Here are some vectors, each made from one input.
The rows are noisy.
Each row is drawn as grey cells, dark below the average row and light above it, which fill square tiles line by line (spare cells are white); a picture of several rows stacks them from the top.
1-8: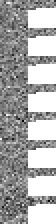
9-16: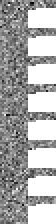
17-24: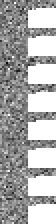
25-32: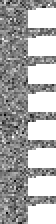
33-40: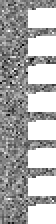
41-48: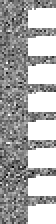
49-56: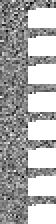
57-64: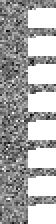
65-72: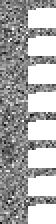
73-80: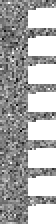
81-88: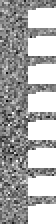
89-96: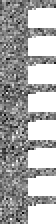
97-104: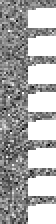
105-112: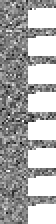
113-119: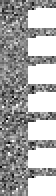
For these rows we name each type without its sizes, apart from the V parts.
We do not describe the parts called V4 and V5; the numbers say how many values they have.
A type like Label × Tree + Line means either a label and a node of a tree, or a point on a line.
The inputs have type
Bool × (Line + V4) + V5.
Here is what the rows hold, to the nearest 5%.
About 75% of them hold a true/false value, together with either a point on a line, or a value of V4. The rest hold a value of V5.
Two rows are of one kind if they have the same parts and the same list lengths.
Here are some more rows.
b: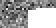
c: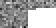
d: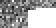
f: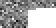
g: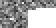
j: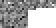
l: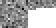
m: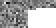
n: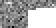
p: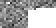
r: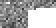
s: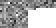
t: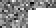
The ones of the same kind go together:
b, d, t
c, j, l, n, p, r, s
f, g, m

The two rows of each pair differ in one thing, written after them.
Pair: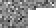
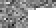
the value of V4
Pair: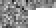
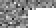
the true/false value
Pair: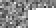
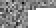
the value of V4
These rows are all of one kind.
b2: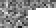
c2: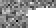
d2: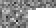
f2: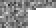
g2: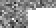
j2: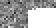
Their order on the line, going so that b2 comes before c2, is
j2, b2, d2, c2, f2, g2.
